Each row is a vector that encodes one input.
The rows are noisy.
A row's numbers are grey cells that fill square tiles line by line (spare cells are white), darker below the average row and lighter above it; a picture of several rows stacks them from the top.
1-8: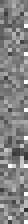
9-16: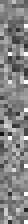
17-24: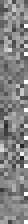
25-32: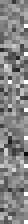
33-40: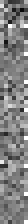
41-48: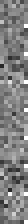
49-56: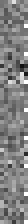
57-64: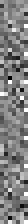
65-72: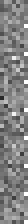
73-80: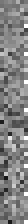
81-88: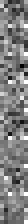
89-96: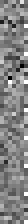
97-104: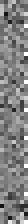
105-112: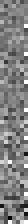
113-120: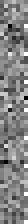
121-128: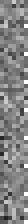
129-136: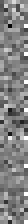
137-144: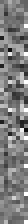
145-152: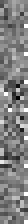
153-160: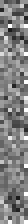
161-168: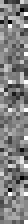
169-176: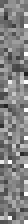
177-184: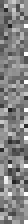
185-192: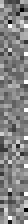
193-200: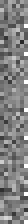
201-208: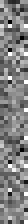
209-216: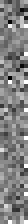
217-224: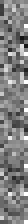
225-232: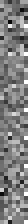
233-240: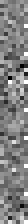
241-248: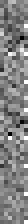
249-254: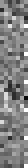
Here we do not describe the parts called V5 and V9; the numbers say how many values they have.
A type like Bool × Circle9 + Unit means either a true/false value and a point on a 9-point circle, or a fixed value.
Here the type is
(Line3 × Line4 + V5) × V9 + Line6.
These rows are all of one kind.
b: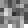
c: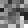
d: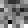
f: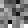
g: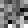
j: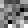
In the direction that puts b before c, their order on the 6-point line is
b, f, c, d, g, j.
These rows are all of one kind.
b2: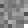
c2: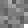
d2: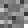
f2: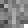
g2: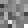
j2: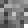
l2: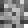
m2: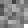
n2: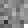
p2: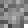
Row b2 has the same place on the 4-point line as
d2 and n2.
